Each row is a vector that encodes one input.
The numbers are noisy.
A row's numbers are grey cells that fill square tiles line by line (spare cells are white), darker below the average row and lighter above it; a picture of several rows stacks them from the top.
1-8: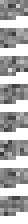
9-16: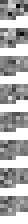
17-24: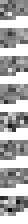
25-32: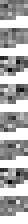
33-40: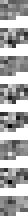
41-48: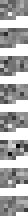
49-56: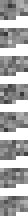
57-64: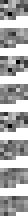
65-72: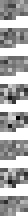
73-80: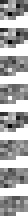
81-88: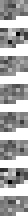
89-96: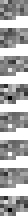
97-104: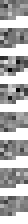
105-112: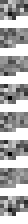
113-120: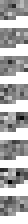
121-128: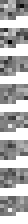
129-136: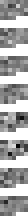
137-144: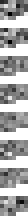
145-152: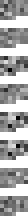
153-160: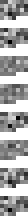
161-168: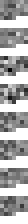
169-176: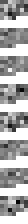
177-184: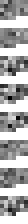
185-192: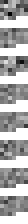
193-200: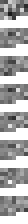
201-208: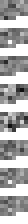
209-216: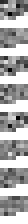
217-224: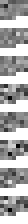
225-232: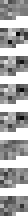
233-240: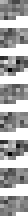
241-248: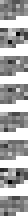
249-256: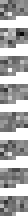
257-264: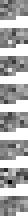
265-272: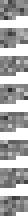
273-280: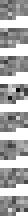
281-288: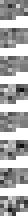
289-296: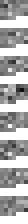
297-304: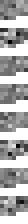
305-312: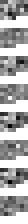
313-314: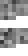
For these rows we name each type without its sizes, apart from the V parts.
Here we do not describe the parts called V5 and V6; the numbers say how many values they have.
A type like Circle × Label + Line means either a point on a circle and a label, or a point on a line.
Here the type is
Bool × Circle × V6 + V5.
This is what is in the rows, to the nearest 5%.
About 70% of them hold a point on a circle, a true/false value and a value of V6. The rest hold a value of V5.
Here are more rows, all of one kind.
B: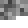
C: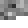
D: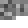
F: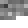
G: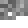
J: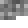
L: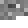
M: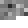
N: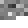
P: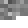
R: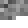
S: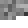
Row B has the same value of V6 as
M and S.
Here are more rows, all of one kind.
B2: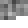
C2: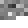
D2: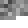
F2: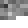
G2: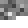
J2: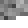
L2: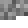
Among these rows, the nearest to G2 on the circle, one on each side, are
D2 and J2.
